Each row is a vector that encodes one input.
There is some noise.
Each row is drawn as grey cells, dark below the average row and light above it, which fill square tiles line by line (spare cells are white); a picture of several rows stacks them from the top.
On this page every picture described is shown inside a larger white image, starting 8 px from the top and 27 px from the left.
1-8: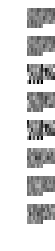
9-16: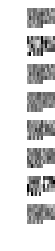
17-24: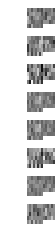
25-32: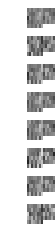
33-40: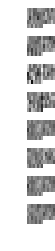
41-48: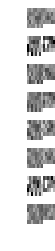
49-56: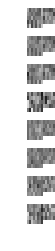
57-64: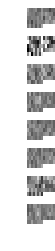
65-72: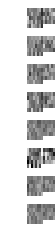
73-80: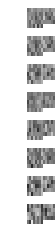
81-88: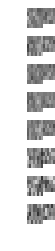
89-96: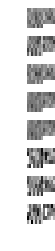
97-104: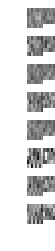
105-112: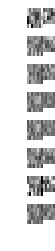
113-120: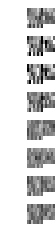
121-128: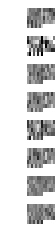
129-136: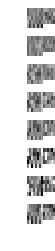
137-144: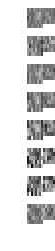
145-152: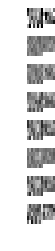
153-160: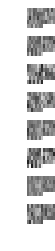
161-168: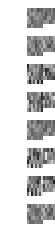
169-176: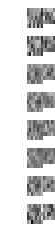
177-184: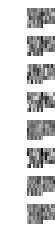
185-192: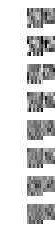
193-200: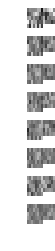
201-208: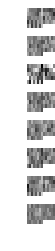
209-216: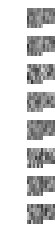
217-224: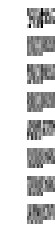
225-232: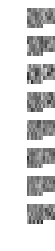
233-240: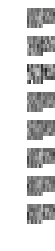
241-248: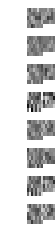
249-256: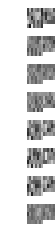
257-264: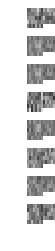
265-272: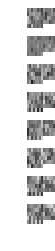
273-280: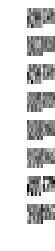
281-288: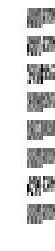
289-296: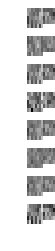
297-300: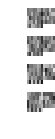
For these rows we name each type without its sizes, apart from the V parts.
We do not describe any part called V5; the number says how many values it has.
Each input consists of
either a node of a tree, or three true/false values, or a value of V5.
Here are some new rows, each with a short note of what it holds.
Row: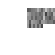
a node of a tree
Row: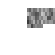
a node of a tree
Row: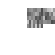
a node of a tree
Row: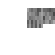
three true/false values
